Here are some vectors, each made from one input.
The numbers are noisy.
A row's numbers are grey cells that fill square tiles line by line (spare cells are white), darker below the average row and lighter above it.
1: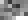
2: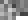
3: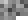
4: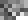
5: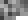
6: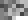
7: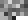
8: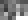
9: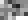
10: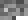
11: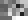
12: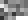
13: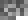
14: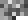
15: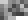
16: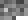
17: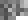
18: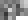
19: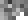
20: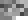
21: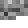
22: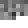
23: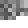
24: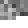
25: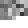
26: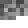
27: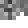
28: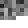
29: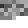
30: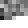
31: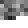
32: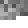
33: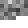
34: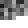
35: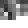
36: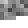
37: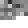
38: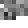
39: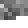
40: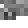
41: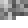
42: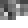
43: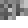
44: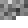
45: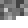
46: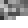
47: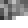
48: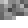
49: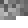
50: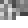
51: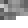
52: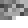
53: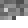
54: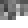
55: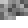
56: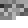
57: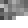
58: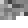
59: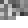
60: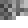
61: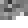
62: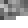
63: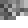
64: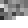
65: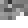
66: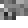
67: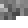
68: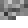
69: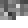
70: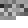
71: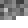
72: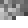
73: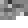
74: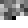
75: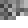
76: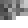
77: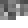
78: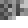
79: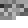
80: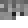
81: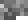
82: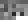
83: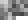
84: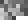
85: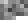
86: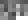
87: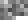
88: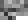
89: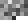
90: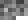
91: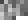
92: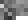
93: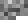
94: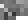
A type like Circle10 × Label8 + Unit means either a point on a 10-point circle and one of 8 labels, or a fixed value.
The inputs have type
Label10.
